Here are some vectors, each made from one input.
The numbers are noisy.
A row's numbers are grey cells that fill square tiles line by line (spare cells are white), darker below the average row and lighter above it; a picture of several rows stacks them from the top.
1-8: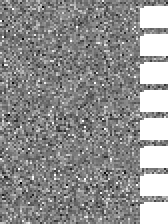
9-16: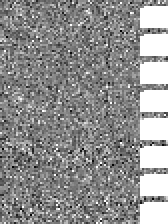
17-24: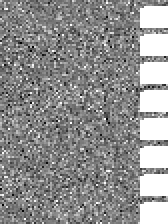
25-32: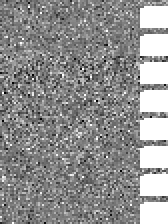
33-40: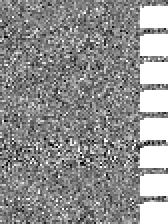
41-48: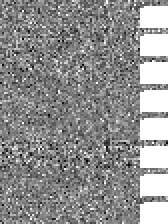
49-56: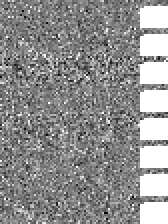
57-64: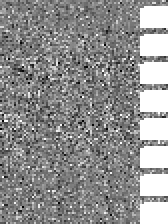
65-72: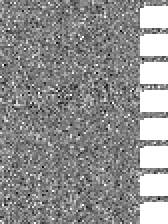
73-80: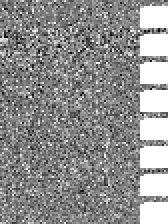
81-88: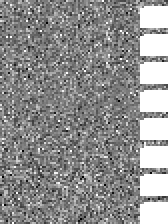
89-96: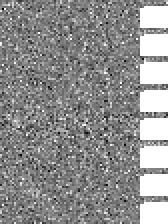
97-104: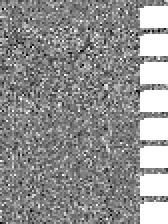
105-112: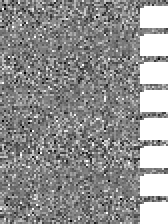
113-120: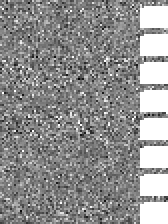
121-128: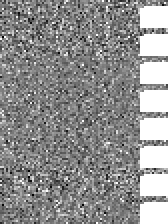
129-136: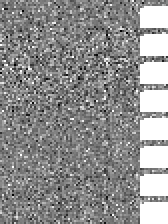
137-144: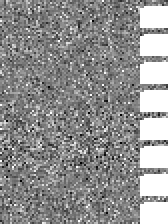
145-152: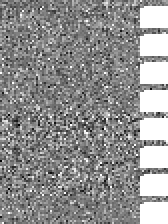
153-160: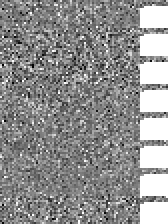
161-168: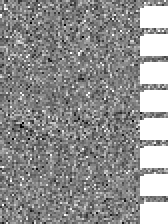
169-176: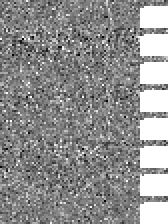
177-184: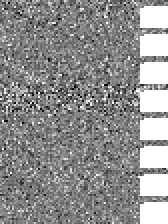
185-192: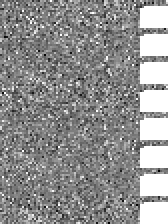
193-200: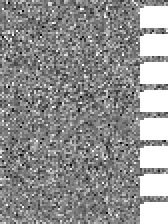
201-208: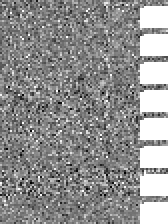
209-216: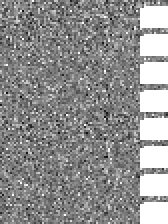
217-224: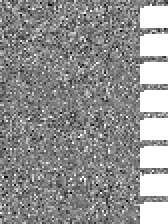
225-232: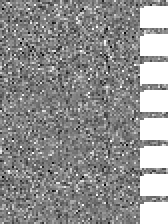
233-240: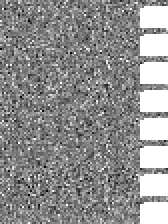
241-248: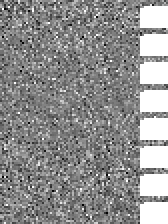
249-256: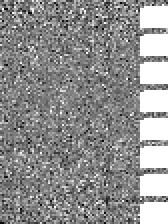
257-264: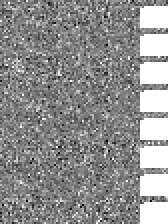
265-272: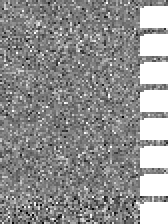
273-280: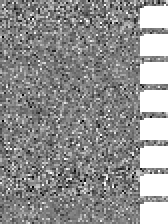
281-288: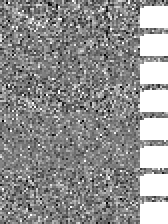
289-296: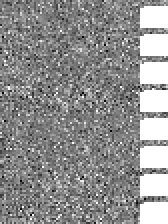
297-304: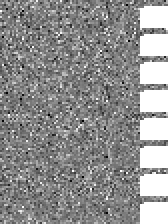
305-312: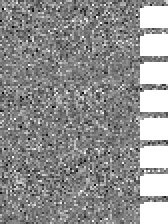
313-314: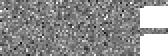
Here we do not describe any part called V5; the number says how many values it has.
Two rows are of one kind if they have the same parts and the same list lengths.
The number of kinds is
5.
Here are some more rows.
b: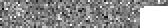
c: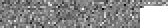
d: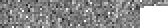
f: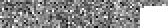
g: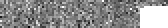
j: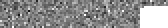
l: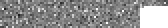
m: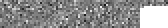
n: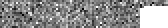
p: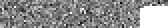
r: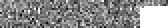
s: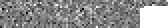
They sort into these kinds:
b, m, p
c
d, f, j, l
g, r
n, s

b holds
a point on a 6-point circle, a node of a 9-node tree and three true/false values.
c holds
a point on a 6-point circle, a node of a 9-node tree and a value of V5.
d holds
a point on a 6-point circle and a value of V5.
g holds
a point on a 6-point circle and three true/false values.
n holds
a point on a 6-point circle and a point on a 15-point line.
